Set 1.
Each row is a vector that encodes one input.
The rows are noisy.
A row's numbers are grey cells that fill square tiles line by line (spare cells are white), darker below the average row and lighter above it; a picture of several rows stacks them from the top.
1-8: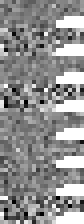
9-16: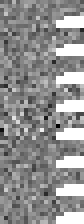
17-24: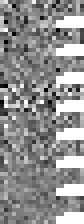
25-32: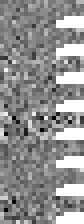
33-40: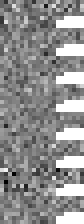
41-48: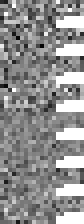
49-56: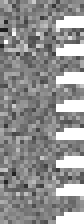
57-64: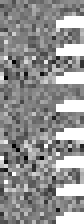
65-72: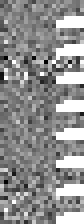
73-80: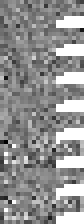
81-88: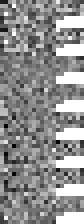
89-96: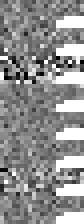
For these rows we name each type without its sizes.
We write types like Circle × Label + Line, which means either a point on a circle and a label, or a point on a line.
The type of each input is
Bool × (Circle + Line).
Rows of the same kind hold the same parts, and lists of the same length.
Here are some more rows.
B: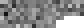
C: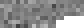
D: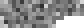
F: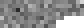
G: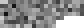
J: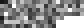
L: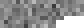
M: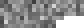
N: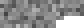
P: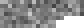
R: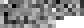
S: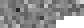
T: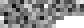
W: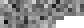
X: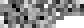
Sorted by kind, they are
B, D, F, G, M, N, S, T, X
C, J, L, P, R, W

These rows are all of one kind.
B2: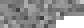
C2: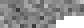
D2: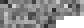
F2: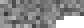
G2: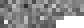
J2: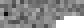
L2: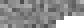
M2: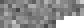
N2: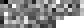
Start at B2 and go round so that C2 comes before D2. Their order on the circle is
B2, C2, D2, J2, L2, F2, N2, G2, M2.
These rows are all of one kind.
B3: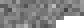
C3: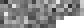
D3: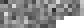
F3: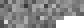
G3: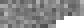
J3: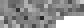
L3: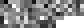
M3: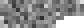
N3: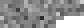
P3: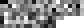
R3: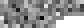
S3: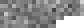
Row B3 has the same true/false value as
F3 and L3.
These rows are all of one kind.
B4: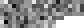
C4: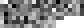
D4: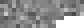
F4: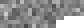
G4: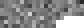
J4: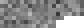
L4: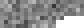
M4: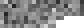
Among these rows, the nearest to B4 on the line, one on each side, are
C4 and L4.
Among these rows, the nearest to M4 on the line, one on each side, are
C4 and D4.
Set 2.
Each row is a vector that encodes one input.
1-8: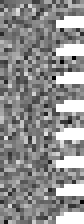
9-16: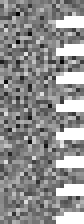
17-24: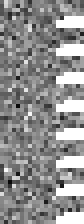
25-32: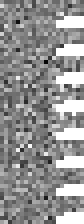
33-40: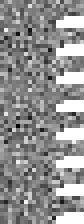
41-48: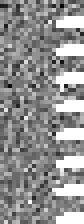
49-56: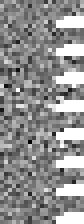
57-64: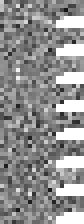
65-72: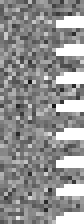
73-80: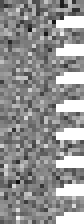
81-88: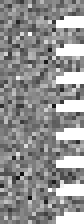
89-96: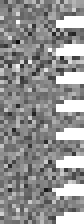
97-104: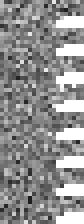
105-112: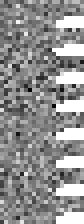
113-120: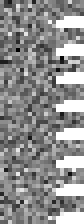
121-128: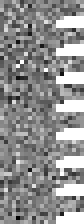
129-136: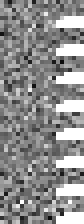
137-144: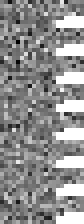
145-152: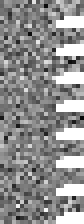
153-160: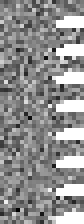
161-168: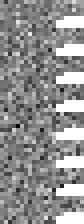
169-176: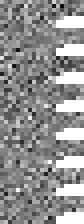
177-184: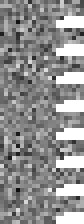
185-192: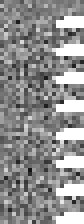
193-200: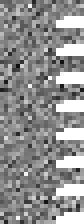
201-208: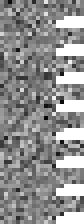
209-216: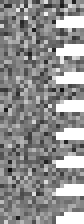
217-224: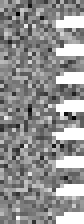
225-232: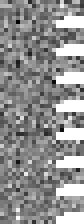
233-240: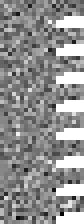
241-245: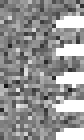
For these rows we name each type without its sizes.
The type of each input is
Circle × (Label + Line).
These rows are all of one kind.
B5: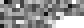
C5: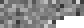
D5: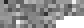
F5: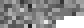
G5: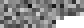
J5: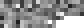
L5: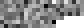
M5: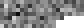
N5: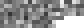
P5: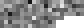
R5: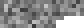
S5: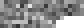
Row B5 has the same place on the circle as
F5, J5 and S5.
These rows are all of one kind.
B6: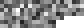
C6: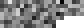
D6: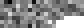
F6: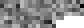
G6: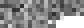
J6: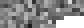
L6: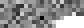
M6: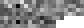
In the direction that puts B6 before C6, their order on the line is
B6, D6, J6, C6, F6, G6, L6, M6.
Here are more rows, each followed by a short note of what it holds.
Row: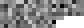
a point on a circle and a point on a line
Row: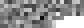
a point on a circle and a label
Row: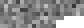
a point on a circle and a label
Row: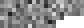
a point on a circle and a label
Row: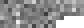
a point on a circle and a label
